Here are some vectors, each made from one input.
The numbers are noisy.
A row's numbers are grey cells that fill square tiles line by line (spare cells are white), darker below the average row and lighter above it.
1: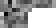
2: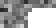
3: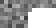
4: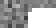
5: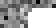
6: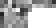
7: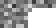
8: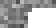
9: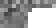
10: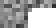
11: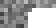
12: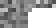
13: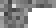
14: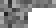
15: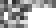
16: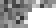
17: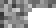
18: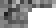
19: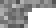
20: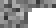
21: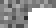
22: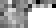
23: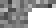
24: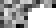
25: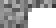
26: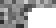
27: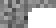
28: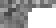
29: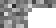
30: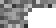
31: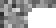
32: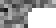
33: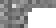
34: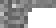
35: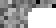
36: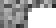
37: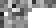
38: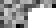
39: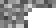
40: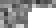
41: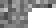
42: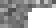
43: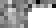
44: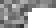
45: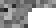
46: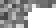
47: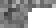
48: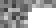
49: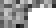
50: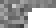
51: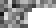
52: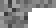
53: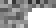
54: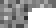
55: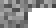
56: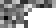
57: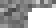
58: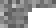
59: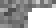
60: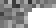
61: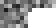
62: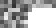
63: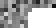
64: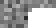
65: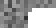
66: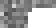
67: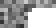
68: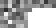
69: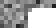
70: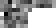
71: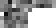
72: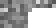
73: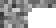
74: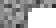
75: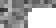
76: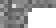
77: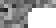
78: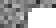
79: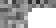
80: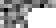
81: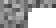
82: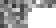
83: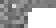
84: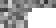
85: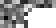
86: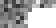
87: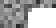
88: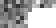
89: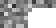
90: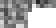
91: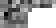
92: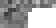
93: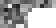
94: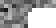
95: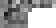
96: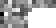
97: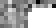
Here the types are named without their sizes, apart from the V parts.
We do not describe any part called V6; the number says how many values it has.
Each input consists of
a point on a line, together with either a point on a line, or a value of V6.
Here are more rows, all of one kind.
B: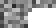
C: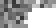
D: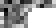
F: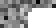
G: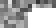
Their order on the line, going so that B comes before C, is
B, C, G, D, F.
